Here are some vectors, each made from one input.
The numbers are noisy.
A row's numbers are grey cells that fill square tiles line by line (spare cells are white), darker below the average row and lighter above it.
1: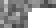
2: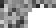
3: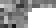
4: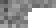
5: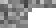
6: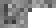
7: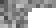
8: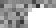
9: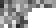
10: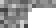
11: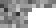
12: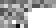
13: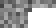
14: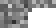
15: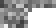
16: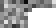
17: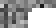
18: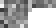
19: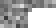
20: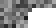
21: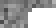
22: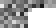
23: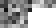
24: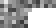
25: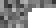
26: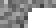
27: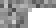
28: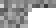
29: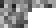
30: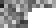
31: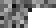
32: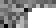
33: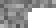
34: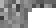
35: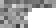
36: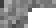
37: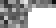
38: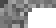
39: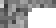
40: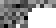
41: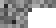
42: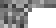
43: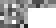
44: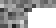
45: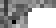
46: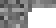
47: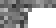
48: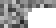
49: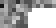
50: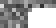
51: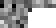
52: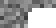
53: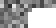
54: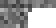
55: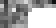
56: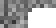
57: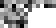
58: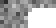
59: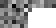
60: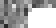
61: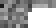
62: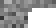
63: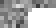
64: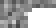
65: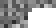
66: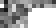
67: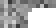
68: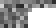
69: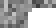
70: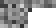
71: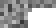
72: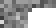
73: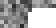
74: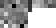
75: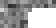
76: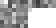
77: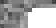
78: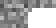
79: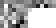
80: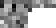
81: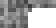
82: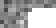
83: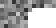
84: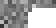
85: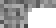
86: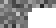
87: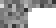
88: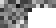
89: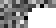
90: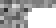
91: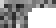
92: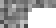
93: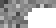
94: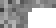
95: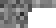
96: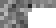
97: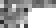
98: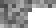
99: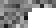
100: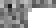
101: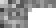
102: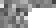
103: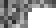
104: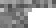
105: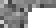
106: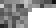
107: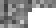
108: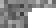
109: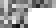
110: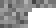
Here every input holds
one of 7 labels, a point on a 3-point line and a point on a 5-point line, together with either a fixed value, or a node of an 8-node tree.
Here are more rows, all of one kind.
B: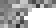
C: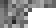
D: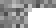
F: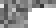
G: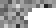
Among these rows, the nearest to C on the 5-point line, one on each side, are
F and G.
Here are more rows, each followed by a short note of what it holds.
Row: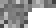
one of 7 labels, a point on a 3-point line, a point on a 5-point line and a node of an 8-node tree
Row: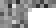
one of 7 labels, a point on a 3-point line, a point on a 5-point line and a node of an 8-node tree
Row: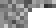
one of 7 labels, a point on a 3-point line and a point on a 5-point line
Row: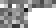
one of 7 labels, a point on a 3-point line, a point on a 5-point line and a node of an 8-node tree
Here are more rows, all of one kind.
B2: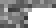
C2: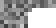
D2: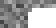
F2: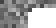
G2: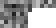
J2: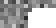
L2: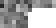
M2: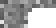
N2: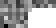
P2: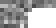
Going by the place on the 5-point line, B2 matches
C2, D2, F2 and N2.
